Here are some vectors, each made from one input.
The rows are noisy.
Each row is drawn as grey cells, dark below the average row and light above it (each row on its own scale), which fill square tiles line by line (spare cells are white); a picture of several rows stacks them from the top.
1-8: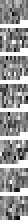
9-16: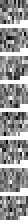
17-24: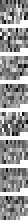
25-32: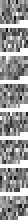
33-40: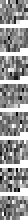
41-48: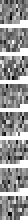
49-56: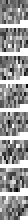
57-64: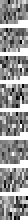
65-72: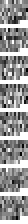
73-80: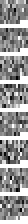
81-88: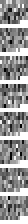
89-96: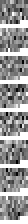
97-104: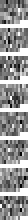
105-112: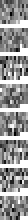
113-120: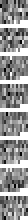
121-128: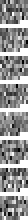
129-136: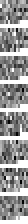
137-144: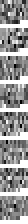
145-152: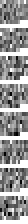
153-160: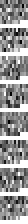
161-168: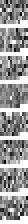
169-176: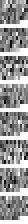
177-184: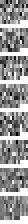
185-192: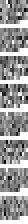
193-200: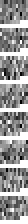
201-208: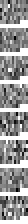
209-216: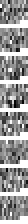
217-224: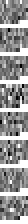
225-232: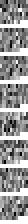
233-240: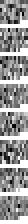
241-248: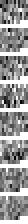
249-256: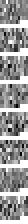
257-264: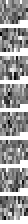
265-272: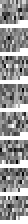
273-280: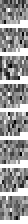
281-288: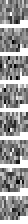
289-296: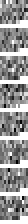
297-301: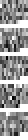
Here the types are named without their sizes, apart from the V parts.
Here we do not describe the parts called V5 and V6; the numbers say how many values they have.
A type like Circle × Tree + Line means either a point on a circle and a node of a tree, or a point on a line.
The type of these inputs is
Bool × Bool × Bool × Bool × V5 × V6 + List(Line).
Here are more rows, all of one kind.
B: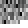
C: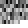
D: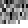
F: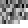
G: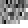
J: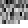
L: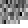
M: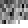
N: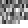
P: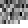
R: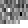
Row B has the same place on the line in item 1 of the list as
G and L.
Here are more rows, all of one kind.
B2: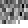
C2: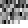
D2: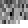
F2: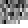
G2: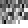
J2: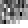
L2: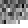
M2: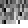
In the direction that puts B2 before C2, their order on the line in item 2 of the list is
L2, M2, J2, B2, F2, D2, C2, G2.
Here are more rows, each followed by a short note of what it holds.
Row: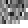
a list of two items
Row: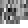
four true/false values, a value of V5 and a value of V6
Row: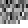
a list of two items
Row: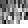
a list of one item
